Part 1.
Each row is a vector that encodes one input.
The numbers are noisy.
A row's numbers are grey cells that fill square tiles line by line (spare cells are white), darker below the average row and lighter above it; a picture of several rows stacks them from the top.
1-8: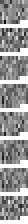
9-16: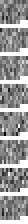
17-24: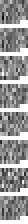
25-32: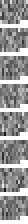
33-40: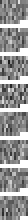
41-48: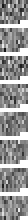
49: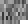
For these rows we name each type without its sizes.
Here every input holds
a point on a circle.
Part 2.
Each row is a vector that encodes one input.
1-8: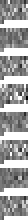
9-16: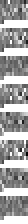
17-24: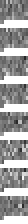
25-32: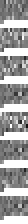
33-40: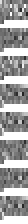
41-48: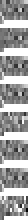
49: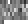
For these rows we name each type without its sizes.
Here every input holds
a point on a line.
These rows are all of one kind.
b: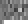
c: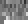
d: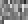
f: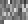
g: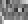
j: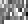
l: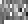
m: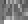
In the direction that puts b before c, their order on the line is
g, b, m, c, f, d, l, j.
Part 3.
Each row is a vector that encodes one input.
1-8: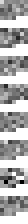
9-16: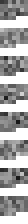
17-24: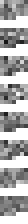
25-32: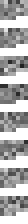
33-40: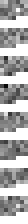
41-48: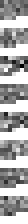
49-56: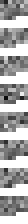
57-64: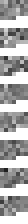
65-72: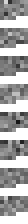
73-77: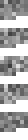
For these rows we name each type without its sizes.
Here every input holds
a point on a line.
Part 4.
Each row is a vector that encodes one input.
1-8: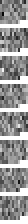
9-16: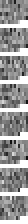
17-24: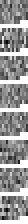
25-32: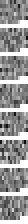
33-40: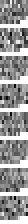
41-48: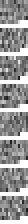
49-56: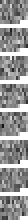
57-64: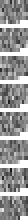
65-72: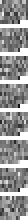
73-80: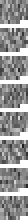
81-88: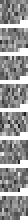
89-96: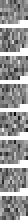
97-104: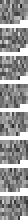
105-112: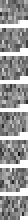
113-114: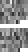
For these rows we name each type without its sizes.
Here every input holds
four true/false values.
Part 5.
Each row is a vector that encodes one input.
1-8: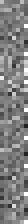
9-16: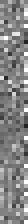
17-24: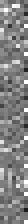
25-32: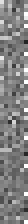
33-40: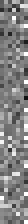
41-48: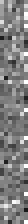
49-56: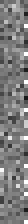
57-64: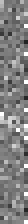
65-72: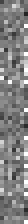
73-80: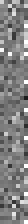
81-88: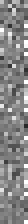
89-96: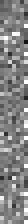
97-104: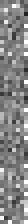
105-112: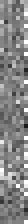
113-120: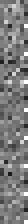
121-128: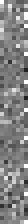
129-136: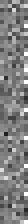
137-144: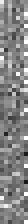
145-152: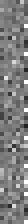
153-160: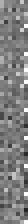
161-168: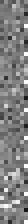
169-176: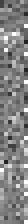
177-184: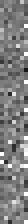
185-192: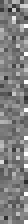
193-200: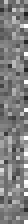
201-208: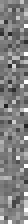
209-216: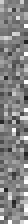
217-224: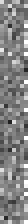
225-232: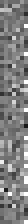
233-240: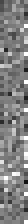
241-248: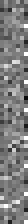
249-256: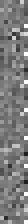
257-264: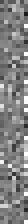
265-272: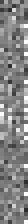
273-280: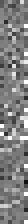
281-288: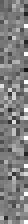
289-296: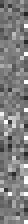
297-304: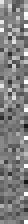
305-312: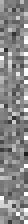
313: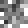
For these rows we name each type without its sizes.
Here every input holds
a point on a line.
